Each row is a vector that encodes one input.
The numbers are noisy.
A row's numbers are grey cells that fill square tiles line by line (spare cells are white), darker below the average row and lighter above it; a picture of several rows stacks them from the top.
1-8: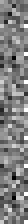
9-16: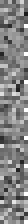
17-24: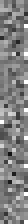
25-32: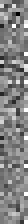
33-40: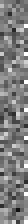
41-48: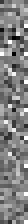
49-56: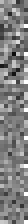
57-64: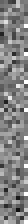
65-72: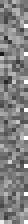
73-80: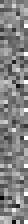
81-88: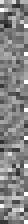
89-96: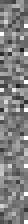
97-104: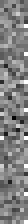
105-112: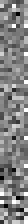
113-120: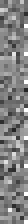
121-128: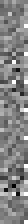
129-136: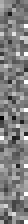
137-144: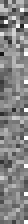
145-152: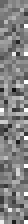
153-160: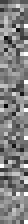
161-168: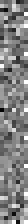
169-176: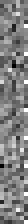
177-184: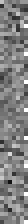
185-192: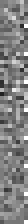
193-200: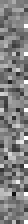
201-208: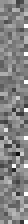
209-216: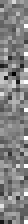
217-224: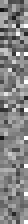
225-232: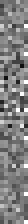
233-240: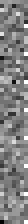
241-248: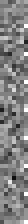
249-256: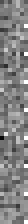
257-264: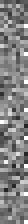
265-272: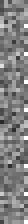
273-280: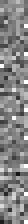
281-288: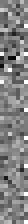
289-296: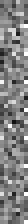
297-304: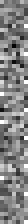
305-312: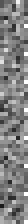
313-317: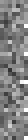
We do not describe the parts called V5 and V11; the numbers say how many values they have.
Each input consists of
a point on an 8-point line, a true/false value, a value of V5 and a value of V11.
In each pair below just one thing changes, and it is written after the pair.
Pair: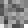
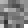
the value of V11
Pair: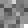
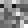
the value of V5
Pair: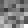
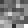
the place on the 8-point line
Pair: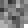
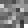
the value of V11
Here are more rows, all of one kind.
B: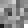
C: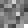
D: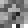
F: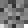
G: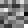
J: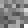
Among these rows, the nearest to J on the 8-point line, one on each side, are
D and G.
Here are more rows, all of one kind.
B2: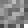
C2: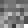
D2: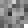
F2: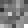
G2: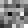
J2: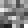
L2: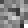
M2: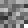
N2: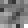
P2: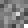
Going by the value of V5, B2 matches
C2, D2, F2 and P2.
